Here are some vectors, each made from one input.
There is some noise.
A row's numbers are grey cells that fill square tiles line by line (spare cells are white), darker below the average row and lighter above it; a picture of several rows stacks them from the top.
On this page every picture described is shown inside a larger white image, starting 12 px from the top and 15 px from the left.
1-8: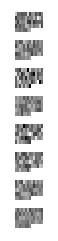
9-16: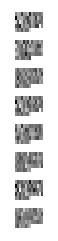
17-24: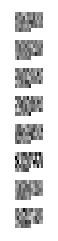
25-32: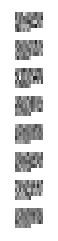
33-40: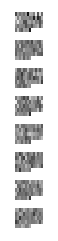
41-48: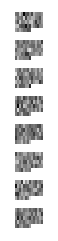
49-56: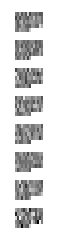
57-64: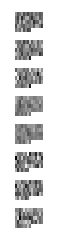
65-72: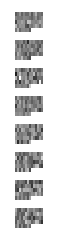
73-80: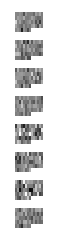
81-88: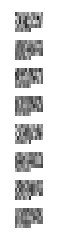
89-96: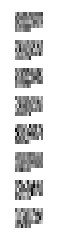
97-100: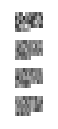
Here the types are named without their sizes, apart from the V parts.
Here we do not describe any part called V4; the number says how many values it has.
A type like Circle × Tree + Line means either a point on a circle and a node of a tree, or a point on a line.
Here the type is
(Bool × Line + V4) × Label.
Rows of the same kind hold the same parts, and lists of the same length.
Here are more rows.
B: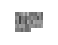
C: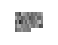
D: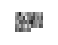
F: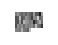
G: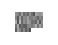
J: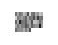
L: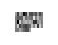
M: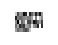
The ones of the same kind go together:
B, C, D, G, J, L, M
F

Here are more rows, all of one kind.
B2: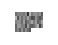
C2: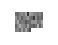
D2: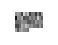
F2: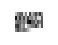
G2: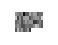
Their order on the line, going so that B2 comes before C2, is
B2, D2, C2, F2, G2.
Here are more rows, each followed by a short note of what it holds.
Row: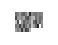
a label and a value of V4
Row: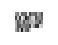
a label and a value of V4
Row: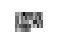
a label, a point on a line and a true/false value
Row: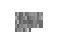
a label, a point on a line and a true/false value
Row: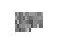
a label, a point on a line and a true/false value
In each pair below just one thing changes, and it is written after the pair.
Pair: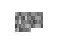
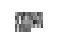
the place on the line
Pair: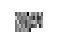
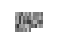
the label
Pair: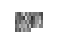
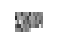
the label
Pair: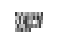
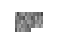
the place on the line
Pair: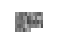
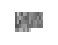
the label
